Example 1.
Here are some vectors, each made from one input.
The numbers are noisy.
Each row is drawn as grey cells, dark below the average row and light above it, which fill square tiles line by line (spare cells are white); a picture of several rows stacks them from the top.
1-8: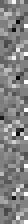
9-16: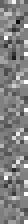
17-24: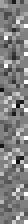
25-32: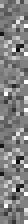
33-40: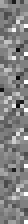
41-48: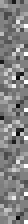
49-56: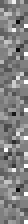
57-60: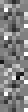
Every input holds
a point on a 6-point line.
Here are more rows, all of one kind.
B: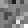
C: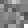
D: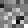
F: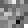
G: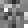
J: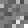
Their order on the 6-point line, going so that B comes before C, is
G, B, J, C, F, D.
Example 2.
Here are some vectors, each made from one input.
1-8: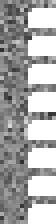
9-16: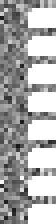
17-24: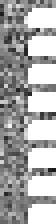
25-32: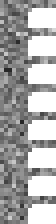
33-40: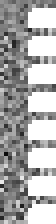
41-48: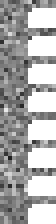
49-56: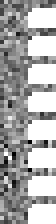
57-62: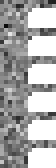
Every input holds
a point on an 8-point line.
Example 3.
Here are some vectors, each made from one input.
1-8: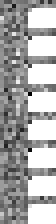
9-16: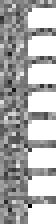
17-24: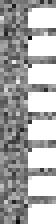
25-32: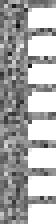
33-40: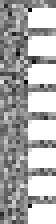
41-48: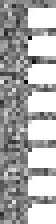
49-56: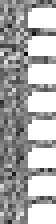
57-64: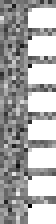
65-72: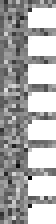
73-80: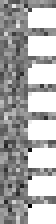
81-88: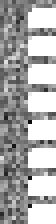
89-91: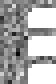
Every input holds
either a fixed value, or four true/false values.
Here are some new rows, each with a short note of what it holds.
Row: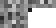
four true/false values
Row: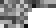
a fixed value
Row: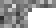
four true/false values
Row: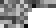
a fixed value
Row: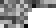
a fixed value
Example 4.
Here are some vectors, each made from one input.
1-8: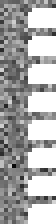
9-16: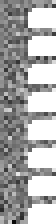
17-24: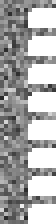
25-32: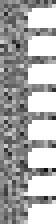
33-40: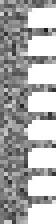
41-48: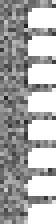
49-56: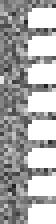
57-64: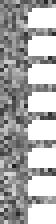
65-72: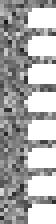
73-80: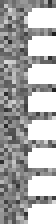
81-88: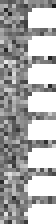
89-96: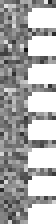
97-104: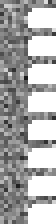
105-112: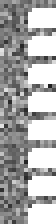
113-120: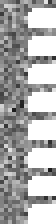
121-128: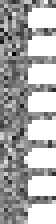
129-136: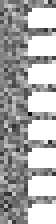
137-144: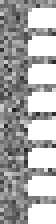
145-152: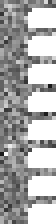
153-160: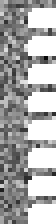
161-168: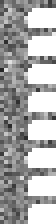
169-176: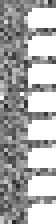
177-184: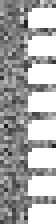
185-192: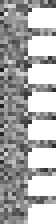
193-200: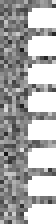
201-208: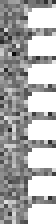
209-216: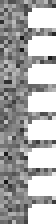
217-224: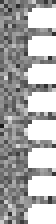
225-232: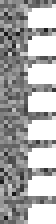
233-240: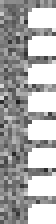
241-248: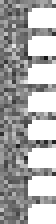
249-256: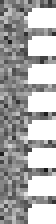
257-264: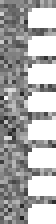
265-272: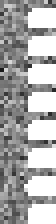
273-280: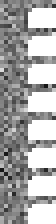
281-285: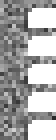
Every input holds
a point on a 17-point line.
